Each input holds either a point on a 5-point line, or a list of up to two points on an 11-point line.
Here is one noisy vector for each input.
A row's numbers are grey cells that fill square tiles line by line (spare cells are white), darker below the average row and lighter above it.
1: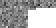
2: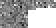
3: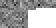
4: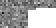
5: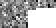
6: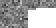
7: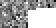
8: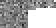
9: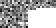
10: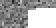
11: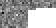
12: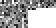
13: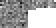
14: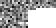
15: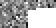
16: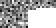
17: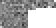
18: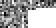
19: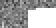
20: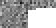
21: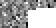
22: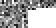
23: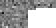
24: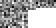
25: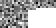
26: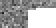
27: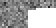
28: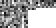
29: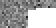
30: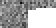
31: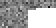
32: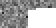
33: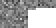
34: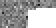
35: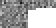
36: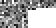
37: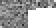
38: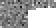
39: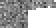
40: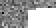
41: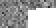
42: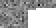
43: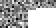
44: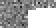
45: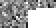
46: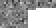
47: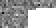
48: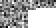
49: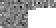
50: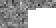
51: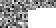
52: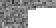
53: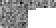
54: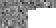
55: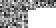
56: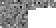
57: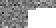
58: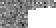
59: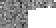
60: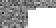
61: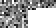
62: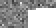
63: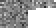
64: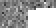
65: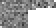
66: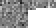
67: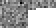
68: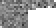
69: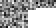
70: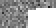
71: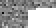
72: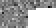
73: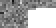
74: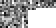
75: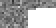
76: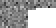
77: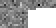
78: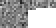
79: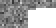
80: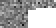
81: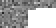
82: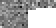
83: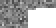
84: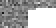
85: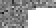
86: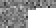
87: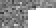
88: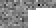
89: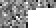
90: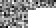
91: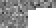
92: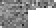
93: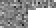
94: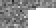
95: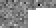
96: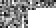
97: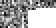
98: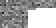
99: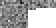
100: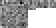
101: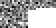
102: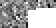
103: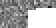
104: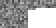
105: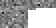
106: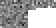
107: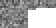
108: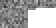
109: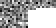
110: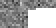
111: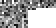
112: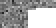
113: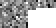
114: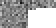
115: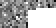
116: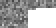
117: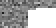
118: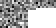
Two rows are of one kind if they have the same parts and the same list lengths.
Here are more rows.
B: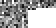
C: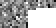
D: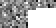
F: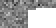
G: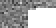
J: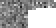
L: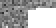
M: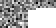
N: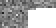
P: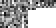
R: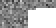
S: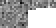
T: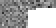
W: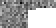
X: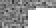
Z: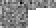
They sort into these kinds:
B, M, P
C, D
F, G, L, N, R, T, X
J, S, W, Z

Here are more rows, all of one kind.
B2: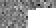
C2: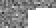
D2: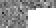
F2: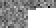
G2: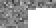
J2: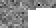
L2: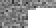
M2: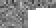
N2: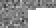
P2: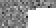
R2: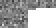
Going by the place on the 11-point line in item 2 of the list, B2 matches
F2 and R2.
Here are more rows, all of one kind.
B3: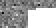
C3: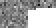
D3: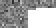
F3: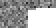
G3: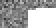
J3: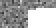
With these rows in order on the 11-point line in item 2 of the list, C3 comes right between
B3 and F3.
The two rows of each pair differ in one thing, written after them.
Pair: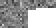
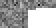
the place on the 11-point line in item 2 of the list
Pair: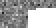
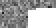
the place on the 11-point line in item 2 of the list
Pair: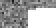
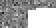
the place on the 11-point line in item 1 of the list
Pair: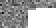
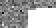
the place on the 11-point line in item 2 of the list
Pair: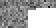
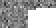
the place on the 11-point line in item 2 of the list
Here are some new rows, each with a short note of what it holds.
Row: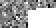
the empty list
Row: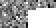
the empty list
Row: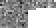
a list of one item
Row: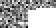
a point on a 5-point line
